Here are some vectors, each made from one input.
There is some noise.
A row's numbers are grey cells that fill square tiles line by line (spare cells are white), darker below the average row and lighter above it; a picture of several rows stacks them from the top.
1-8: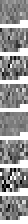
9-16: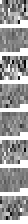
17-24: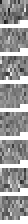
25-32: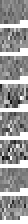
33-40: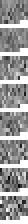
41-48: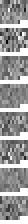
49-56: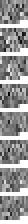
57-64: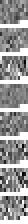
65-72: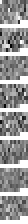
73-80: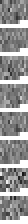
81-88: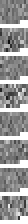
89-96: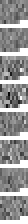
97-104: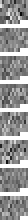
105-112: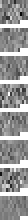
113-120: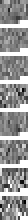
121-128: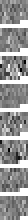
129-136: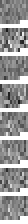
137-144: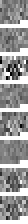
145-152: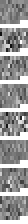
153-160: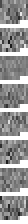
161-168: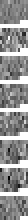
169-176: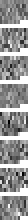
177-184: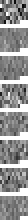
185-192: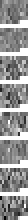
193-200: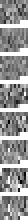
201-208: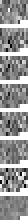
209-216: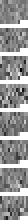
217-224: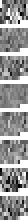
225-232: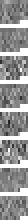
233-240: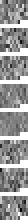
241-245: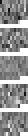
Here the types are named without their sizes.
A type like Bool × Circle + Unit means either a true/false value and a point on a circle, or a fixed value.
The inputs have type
List(Line).
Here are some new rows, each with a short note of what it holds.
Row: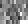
a list of one item
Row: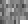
the empty list
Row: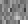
a list of two items
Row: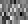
a list of one item
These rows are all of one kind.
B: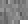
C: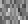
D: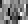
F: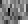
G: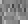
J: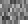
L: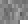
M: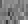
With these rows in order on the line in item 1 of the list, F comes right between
L and M.
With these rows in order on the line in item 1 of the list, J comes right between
B and C.
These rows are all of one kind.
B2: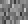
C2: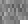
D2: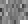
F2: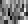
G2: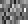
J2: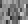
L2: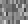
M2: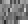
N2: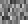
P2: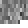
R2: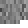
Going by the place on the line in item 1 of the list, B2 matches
F2, G2 and P2.
